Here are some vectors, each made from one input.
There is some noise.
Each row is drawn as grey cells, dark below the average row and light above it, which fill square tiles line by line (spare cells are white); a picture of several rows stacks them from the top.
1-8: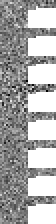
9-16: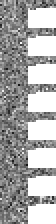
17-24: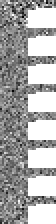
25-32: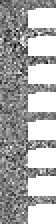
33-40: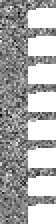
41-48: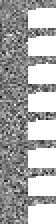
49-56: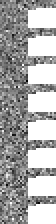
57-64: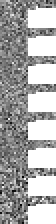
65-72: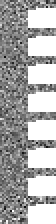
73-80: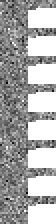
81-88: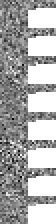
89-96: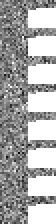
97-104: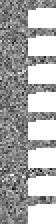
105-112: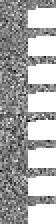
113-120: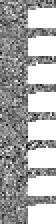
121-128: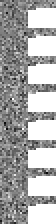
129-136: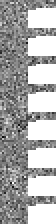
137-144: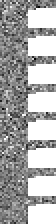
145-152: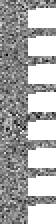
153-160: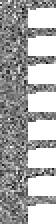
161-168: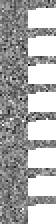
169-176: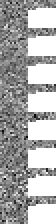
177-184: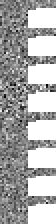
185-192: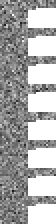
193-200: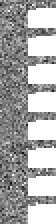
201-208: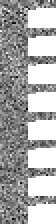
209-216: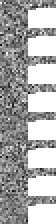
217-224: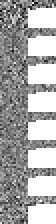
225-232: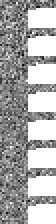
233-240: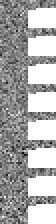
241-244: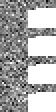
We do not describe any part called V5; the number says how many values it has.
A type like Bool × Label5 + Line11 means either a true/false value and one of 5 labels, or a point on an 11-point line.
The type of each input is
Label4 + Line6 × List2(V5).
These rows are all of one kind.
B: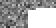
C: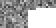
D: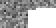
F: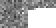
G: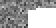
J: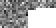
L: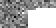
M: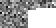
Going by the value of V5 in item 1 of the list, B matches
C and M.
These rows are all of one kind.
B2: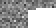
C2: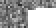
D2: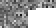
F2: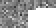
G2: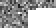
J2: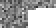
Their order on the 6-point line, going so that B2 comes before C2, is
G2, D2, B2, F2, J2, C2.
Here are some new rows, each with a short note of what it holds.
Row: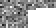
one of 4 labels
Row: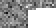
a point on a 6-point line, together with a list of two items
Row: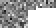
a point on a 6-point line, together with the empty list
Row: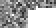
a point on a 6-point line, together with the empty list
